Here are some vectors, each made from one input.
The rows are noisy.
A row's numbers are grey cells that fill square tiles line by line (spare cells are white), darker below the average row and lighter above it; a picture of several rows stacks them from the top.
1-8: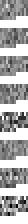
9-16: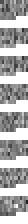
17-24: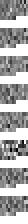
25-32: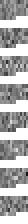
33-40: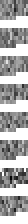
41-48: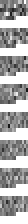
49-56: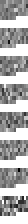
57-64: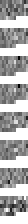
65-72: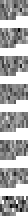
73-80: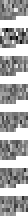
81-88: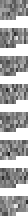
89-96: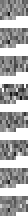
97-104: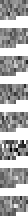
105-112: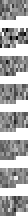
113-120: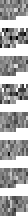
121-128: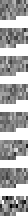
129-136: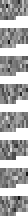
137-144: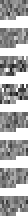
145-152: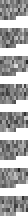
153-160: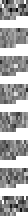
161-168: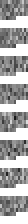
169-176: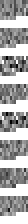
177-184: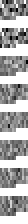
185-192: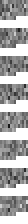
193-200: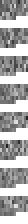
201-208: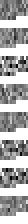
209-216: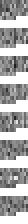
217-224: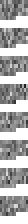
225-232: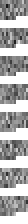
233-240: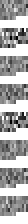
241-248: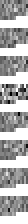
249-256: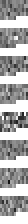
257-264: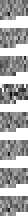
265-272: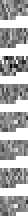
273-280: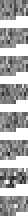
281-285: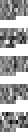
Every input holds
either a point on a 4-point line and a point on a 5-point line, or a list of up to two points on a 17-point line.
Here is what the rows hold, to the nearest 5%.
About 10% of them hold a point on a 4-point line and a point on a 5-point line. The rest are lists of up to two points on a 17-point line: a few of all rows are empty, 35% hold one and 50% two.
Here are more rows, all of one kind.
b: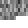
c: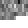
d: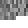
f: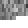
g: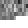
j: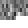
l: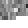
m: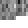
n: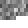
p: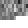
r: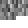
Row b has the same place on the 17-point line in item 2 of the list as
g, m and p.
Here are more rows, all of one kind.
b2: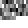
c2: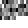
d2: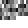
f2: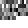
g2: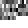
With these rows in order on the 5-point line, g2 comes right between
b2 and f2.
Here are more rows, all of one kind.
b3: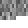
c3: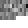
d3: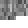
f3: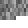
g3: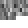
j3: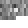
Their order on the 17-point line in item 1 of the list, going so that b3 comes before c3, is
b3, f3, d3, c3, j3, g3.
